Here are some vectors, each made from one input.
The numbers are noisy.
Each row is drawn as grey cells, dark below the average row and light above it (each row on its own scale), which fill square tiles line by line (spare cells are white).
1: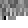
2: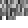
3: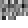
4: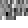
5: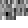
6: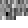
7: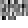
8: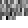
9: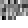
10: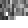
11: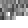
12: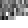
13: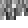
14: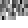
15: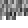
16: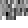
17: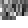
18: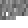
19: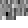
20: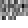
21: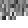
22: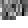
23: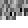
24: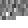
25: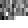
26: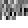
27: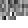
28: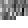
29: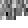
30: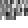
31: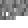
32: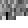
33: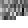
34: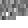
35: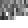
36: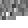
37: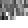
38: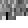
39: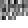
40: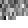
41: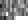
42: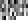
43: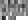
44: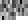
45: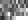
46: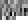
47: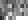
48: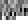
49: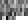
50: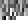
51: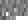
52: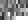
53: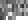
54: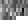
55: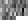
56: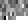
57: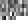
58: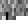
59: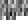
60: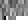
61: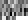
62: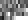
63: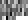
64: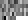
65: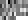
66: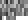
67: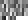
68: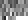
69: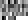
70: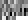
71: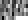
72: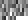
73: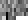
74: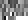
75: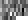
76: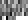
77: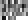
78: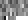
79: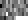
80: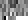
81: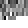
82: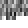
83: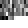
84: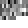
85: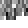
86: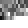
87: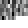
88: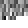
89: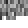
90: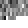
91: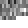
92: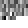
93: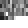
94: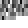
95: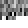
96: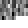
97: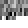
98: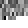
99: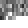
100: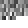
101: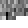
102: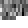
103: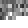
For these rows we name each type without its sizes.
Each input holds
a true/false value, together with either a point on a line, or a node of a tree.
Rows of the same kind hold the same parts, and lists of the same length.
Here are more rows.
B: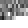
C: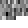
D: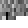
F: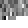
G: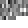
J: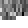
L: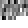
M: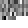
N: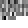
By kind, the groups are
B
C, D, F, G, J, L, M, N

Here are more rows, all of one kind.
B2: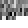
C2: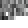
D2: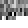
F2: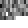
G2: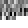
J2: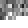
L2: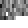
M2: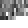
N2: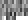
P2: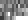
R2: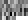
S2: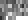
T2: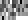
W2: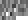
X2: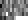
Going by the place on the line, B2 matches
D2, F2, L2 and X2.
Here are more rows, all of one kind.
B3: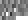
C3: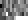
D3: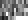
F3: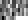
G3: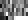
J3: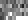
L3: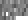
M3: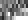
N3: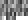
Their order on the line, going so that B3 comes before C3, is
F3, N3, B3, L3, C3, G3, D3, M3, J3.
